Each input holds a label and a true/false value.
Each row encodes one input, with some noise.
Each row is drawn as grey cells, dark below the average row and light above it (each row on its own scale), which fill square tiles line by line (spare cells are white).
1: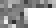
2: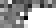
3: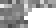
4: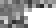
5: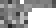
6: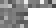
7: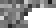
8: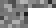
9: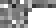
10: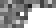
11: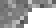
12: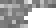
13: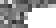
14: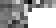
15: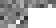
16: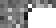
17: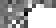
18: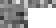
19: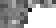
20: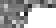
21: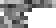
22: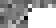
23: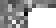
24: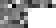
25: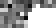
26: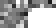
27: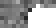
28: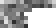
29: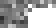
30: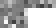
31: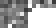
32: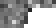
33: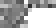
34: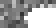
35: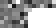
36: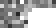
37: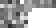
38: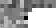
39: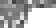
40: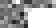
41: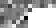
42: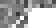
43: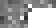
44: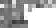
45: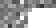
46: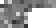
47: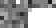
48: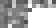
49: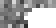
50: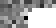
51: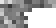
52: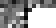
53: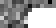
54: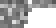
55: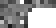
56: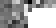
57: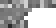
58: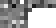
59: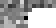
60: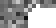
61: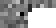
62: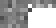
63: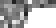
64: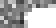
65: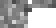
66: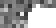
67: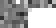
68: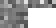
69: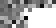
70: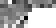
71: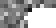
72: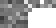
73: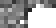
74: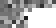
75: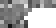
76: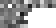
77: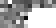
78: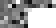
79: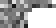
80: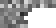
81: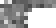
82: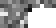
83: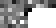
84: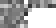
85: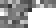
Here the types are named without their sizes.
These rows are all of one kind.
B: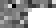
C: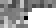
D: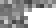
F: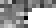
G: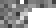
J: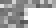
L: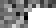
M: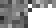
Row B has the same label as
J and L.
